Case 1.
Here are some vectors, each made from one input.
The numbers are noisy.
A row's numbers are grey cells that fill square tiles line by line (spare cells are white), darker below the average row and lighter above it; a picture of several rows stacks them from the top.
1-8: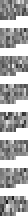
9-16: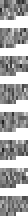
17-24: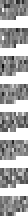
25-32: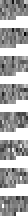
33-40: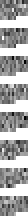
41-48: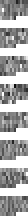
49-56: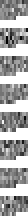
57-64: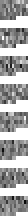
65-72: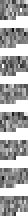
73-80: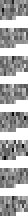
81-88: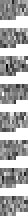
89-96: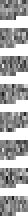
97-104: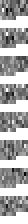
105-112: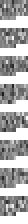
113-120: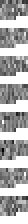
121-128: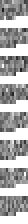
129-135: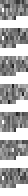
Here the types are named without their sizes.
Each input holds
two labels.
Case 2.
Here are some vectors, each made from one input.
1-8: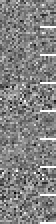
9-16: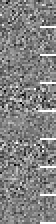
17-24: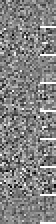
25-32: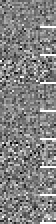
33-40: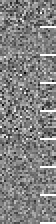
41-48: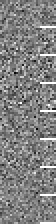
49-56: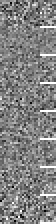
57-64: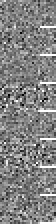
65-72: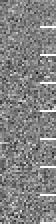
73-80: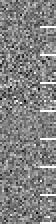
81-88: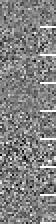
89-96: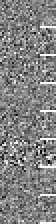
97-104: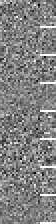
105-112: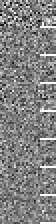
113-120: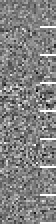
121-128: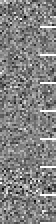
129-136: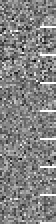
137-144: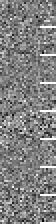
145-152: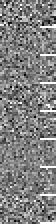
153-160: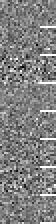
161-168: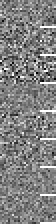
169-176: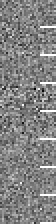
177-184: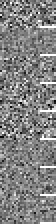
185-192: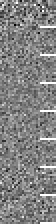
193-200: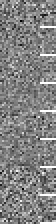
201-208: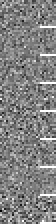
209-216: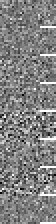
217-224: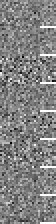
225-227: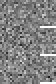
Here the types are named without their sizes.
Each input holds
either a point on a line, or a node of a tree.
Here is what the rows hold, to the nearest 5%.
About 45% of them hold a point on a line. The rest hold a node of a tree.
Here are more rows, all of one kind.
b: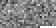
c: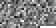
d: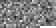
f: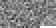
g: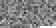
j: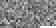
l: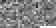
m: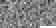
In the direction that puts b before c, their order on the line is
g, j, b, f, m, c, d, l.
